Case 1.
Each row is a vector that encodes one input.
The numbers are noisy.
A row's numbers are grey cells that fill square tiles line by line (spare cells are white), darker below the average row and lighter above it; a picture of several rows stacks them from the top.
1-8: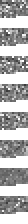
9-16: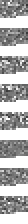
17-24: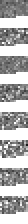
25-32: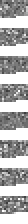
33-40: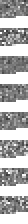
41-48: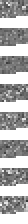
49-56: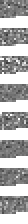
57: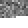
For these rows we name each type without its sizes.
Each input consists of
a label.
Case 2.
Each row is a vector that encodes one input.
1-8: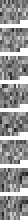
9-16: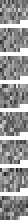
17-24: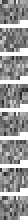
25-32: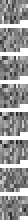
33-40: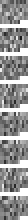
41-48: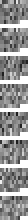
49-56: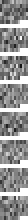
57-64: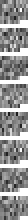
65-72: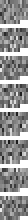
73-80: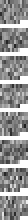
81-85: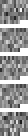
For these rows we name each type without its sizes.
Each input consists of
four true/false values.
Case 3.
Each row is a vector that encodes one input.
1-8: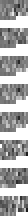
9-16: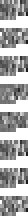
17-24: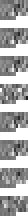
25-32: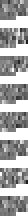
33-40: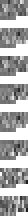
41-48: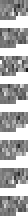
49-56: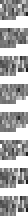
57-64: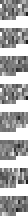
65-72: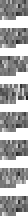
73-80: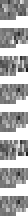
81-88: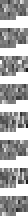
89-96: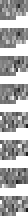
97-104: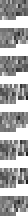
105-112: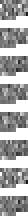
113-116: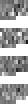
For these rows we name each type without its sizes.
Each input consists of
a label.
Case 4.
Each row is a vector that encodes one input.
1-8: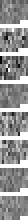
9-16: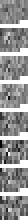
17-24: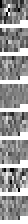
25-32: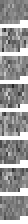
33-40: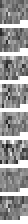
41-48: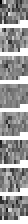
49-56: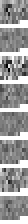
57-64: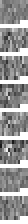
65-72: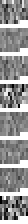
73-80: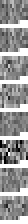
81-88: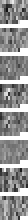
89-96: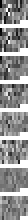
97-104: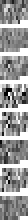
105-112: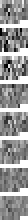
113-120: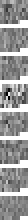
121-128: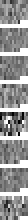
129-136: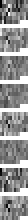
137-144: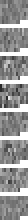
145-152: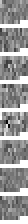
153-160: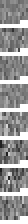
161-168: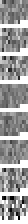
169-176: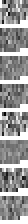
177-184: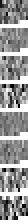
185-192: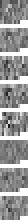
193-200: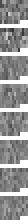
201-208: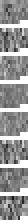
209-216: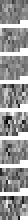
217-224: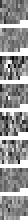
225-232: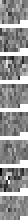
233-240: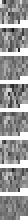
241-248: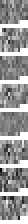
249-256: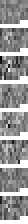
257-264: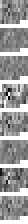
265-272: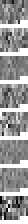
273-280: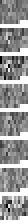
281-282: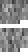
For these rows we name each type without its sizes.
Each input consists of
a label.
